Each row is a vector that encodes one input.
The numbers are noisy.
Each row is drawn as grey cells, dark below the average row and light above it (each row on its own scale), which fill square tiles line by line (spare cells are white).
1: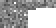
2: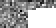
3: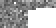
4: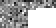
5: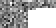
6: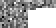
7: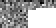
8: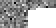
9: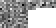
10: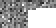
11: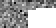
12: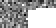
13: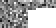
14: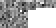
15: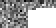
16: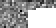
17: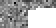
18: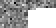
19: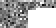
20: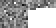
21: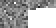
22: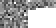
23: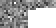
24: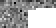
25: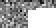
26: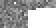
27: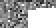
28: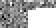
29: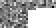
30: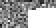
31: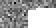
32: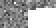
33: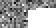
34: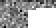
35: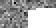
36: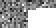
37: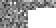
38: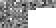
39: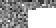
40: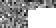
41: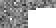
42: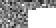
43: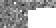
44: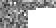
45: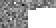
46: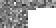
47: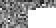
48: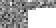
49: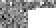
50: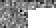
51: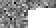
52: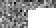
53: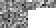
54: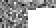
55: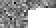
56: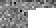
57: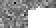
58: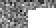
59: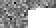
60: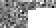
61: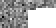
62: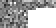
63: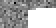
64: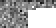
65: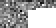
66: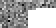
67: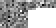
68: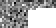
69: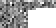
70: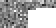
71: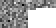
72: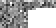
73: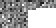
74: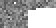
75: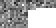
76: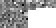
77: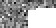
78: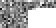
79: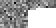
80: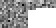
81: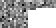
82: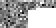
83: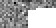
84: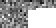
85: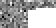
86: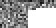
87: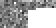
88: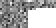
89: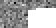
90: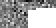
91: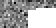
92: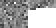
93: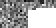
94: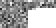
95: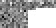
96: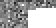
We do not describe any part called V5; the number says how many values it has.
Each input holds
a true/false value and a value of V5, together with a list of up to two points on a 4-point line.
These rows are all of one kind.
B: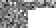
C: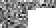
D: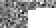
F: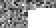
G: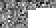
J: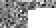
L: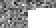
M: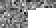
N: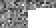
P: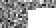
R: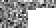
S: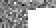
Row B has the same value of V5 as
F, G, L and N.
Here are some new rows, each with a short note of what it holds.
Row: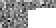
a true/false value and a value of V5, together with a list of one item
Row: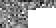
a true/false value and a value of V5, together with a list of one item
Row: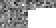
a true/false value and a value of V5, together with the empty list
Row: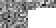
a true/false value and a value of V5, together with a list of two items
